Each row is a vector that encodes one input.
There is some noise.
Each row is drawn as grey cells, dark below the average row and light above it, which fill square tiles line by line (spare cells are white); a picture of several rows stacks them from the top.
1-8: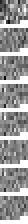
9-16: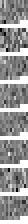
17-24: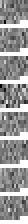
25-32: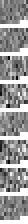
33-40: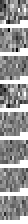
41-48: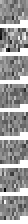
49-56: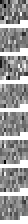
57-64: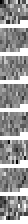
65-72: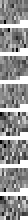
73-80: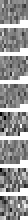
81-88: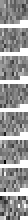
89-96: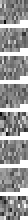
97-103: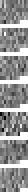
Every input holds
either a point on a 6-point line, or a list of up to two points on a 9-point line.
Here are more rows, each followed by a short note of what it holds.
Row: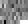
a list of one item
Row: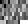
a point on a 6-point line
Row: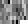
the empty list
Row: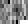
the empty list
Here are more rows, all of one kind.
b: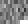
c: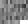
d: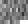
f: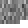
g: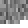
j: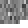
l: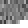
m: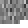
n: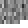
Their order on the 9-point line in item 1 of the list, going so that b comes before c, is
d, b, g, l, c, m, j, f, n.
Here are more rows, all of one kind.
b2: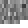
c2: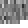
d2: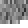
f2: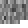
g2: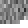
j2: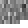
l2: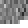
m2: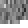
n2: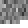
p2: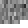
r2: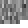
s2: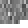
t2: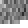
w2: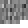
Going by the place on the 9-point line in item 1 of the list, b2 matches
j2, r2 and s2.
